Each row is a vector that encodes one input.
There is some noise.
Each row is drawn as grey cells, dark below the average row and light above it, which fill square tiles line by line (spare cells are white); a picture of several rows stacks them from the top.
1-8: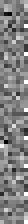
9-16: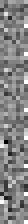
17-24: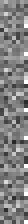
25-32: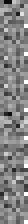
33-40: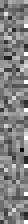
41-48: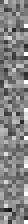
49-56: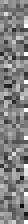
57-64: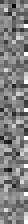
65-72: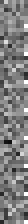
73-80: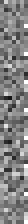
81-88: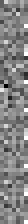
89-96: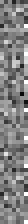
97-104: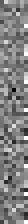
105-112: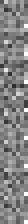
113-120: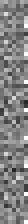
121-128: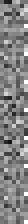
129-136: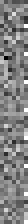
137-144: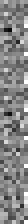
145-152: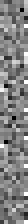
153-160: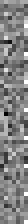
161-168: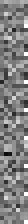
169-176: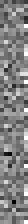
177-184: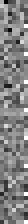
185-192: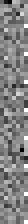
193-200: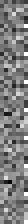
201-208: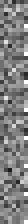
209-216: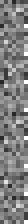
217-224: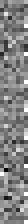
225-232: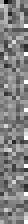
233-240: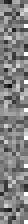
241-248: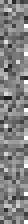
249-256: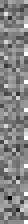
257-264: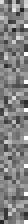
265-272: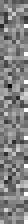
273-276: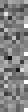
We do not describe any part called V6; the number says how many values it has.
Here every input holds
either one of 7 labels, a point on a 5-point line and a value of V6, or a point on a 7-point line, or three true/false values.
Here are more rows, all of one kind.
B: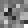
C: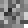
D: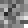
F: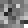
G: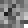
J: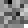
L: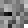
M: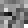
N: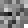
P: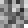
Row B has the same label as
C, D, F and G.
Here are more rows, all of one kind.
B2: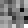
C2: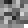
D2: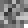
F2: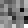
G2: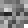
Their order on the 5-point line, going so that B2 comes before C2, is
D2, G2, B2, C2, F2.
